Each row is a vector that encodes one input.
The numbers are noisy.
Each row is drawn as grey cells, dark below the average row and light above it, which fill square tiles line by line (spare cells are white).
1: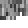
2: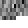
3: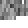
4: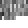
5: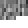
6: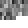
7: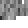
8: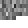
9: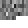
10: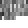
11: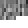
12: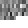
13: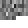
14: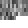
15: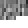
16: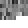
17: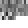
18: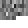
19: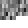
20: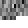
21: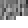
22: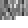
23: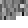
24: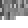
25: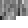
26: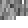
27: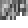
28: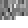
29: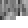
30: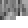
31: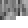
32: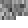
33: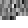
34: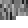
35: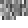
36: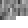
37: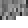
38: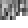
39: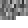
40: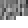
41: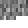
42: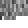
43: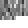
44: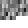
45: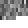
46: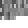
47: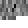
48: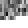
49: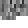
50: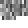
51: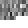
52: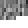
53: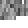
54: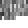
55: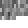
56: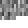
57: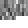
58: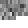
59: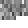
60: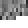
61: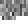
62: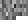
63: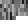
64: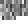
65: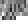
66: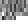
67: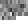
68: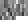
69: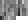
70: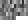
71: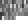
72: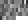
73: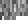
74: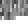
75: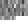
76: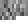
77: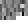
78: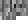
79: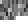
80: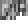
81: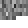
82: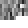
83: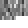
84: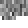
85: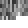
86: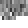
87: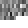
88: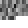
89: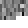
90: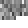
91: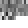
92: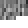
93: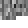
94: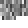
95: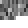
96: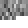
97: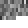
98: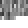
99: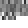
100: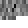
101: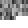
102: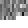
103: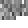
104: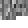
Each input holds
a point on a 6-point circle, together with either a point on a 6-point circle, or three true/false values.
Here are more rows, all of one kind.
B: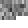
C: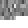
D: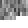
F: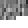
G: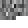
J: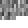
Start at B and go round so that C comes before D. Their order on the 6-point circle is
B, G, F, J, C, D.
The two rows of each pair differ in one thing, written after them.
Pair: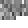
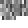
one of the three true/false values
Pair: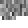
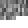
the place on the 6-point circle
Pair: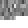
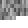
the place on the 6-point circle
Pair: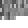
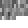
one of the three true/false values
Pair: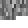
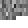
one of the three true/false values
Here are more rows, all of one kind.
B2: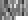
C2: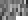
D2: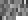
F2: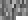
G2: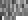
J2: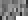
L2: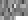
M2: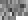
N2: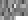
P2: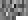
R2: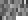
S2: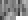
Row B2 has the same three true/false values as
D2, M2, R2 and S2.
